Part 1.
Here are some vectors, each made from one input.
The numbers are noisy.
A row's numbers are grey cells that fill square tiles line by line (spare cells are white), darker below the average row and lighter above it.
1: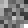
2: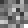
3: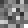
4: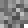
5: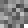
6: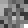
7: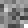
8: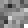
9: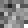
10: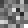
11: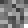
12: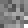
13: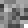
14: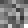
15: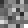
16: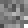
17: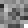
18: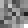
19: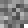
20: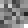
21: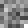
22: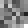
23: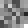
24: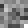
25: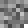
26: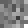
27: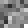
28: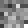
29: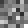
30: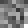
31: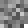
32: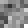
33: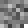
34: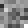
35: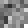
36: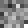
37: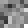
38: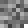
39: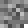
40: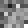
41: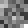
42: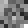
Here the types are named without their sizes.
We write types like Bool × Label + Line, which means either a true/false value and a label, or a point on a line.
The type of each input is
Tree.
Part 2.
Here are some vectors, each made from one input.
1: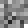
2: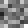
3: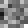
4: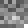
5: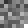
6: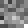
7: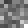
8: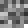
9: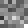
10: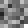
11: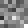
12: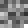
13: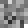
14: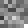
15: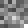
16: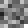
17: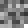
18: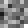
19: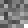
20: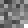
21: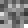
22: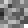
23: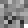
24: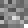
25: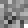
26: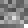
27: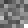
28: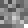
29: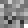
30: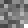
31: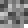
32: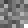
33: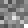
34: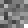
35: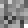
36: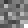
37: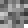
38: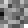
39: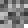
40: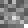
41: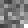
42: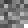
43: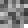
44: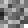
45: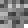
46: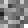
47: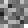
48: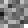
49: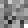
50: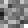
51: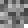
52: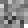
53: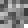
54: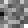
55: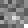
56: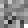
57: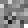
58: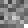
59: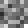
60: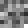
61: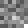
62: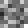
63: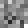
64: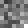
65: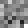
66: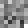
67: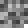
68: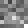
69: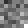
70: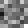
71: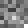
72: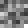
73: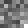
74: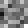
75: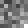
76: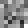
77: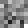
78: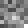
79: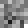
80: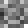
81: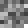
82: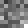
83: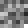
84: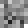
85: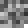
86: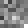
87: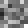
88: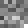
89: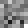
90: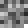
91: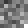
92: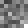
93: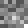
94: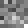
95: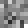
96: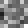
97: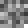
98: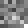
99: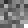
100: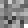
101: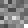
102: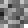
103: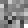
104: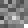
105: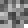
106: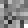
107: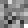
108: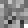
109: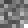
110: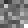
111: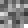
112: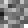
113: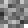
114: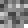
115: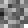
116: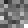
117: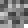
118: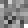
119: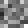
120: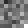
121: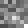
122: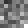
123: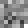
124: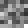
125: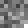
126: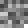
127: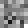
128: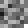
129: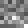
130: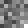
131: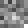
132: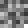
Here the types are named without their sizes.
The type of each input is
Label.
